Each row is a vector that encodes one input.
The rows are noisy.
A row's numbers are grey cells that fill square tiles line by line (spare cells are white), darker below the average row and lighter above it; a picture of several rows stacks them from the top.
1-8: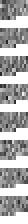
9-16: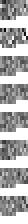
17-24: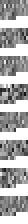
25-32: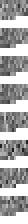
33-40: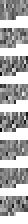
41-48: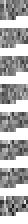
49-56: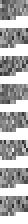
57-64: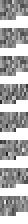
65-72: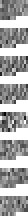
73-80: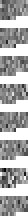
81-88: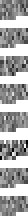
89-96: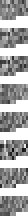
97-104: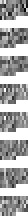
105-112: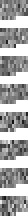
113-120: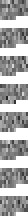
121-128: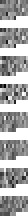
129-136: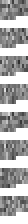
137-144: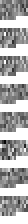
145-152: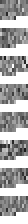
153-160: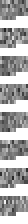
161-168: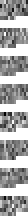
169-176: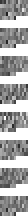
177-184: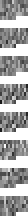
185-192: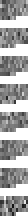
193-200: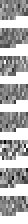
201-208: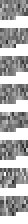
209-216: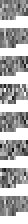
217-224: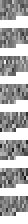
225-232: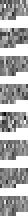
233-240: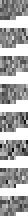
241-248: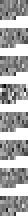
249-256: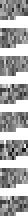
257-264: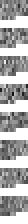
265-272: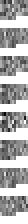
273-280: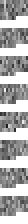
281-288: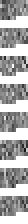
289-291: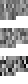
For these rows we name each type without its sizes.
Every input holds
a label.
